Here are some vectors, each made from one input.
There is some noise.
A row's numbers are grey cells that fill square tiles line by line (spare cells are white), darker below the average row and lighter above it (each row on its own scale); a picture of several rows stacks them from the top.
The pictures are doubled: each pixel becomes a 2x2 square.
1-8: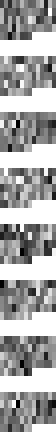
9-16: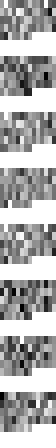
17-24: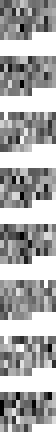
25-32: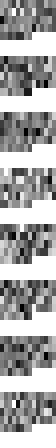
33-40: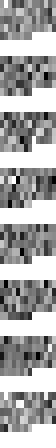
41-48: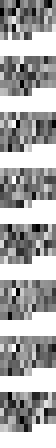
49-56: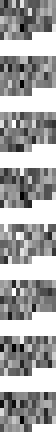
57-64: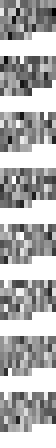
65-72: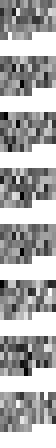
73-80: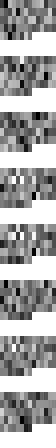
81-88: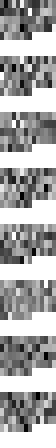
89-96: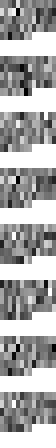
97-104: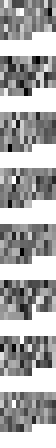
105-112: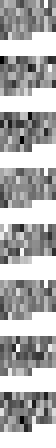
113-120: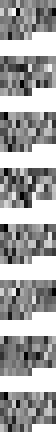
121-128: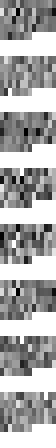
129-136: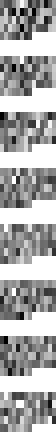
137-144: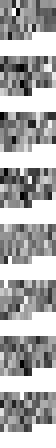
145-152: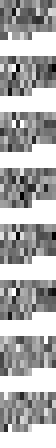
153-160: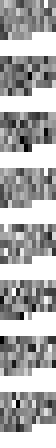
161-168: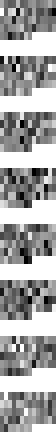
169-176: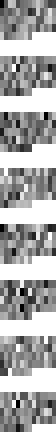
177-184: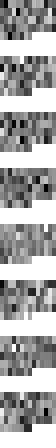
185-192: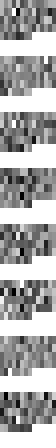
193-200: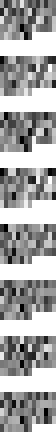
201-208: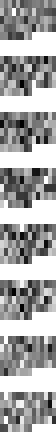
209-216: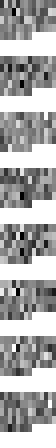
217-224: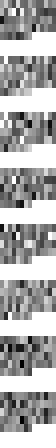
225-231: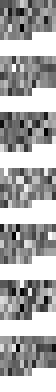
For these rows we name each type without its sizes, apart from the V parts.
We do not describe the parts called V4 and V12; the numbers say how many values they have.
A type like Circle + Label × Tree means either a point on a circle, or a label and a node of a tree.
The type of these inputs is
Bool × (Line + V4) + V12.
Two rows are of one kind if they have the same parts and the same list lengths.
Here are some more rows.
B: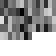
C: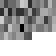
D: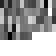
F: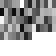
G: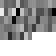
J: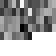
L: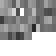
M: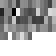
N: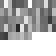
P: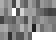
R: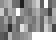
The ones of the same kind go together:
B, C, F, J
D, M
G, L, N, P, R

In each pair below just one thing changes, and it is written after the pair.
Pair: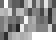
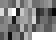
the true/false value
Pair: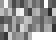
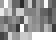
the place on the line
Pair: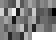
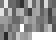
the true/false value
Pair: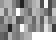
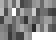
the true/false value
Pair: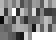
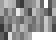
the true/false value
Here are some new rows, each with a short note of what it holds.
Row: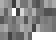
a point on a line and a true/false value
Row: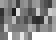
a true/false value and a value of V4
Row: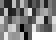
a value of V12
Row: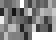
a value of V12
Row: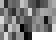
a value of V12
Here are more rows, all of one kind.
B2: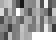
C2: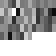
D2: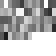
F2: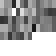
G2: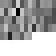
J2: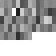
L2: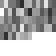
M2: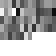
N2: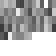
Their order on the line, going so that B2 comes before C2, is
J2, N2, B2, D2, F2, G2, M2, C2, L2.
